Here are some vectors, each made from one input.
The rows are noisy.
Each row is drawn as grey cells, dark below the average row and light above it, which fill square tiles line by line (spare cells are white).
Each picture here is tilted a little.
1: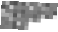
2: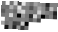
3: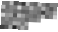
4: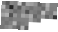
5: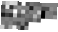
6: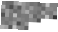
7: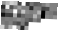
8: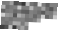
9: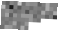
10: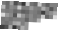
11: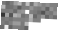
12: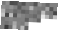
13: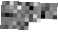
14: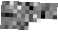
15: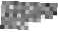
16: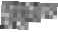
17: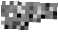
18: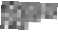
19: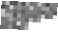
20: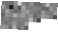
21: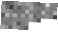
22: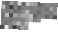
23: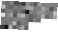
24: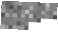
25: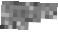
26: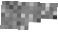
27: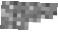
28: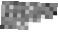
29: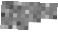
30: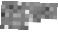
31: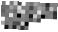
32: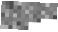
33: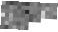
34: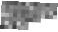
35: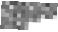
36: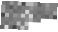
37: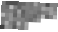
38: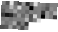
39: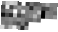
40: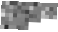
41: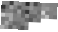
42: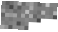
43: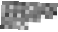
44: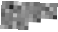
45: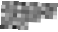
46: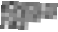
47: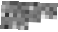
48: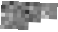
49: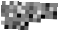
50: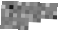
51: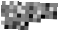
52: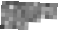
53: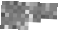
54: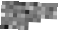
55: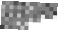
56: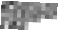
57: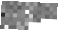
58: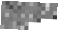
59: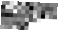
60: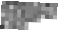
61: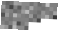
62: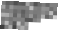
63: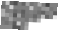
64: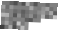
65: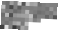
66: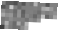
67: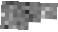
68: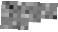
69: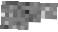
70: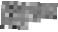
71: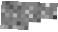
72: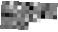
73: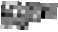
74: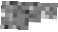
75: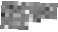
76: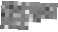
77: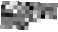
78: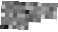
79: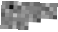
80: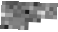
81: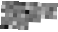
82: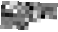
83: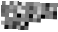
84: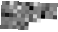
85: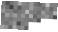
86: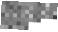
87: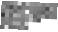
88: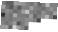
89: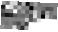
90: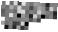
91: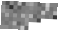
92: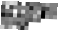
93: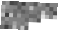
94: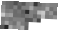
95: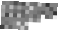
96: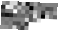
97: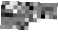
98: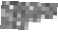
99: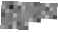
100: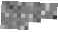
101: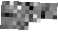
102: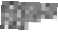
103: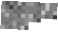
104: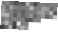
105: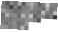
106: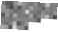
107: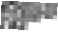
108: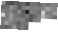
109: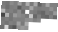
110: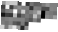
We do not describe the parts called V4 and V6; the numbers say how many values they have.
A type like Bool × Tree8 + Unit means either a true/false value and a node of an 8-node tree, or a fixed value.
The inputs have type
Bool × (Line5 + V6) + V4.
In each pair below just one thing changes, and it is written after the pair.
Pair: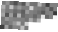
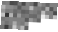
the true/false value
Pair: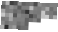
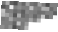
the true/false value
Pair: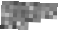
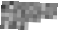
the value of V6
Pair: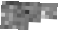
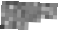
the true/false value
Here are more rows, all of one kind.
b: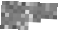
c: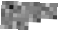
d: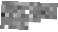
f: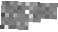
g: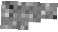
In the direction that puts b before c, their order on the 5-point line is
g, b, f, d, c.
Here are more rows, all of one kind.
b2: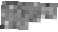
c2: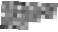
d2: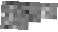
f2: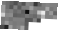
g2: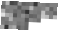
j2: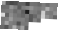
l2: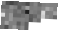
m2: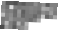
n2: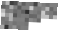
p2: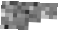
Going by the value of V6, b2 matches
d2, j2, l2 and m2.
